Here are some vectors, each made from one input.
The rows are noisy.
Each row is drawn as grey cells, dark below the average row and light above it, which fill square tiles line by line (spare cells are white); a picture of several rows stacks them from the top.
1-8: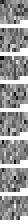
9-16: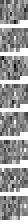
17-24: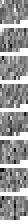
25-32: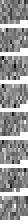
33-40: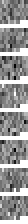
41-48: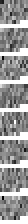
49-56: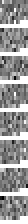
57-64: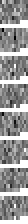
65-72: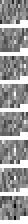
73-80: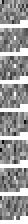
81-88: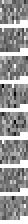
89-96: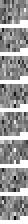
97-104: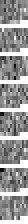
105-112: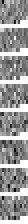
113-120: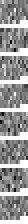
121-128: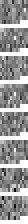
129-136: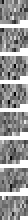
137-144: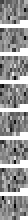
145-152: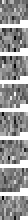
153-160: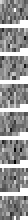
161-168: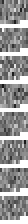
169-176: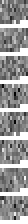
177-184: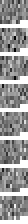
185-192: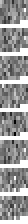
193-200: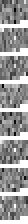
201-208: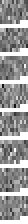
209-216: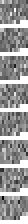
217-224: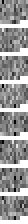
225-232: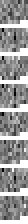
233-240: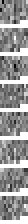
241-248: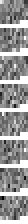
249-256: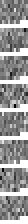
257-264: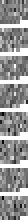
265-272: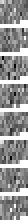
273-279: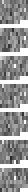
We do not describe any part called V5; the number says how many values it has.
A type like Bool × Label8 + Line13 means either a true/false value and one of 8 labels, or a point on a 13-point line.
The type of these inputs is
(Label10 + Line14) × V5.
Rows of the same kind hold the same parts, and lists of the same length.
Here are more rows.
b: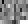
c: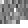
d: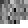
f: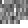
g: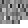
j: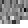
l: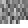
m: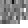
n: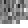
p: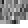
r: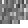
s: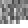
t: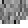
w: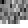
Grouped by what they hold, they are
b, d, g, j, p, t, w
c, f, l, m, n, r, s

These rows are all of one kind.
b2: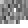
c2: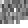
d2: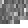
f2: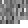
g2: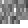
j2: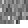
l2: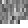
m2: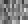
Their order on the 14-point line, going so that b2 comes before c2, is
j2, b2, c2, g2, l2, f2, d2, m2.
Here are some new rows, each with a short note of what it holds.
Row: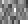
a point on a 14-point line and a value of V5
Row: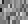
one of 10 labels and a value of V5
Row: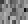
one of 10 labels and a value of V5
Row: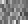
a point on a 14-point line and a value of V5
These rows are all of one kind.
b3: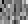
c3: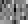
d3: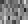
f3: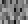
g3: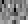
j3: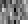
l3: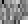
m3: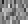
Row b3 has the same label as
c3 and g3.
